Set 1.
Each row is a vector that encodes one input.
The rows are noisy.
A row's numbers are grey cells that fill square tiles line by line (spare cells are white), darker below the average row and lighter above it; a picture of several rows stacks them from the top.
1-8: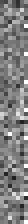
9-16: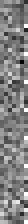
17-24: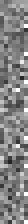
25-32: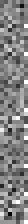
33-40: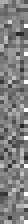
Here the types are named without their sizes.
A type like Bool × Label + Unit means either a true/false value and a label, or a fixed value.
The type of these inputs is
Bool × Bool × Bool + Unit.
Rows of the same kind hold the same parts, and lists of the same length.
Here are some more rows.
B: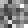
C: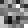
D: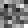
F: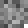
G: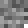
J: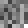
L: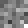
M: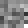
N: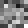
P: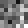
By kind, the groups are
B, D, F, G, J, L, M, N, P
C

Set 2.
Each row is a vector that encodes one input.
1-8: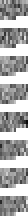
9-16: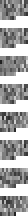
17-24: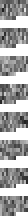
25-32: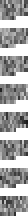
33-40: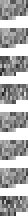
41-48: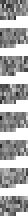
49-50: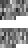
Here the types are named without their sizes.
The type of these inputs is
Label.
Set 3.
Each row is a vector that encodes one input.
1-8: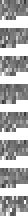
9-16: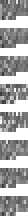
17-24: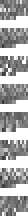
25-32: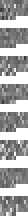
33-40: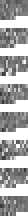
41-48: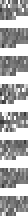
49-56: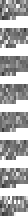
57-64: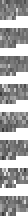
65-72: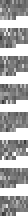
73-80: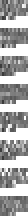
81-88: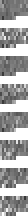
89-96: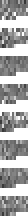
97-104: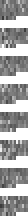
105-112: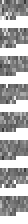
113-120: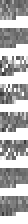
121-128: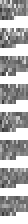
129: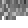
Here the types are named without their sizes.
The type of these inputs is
Line.
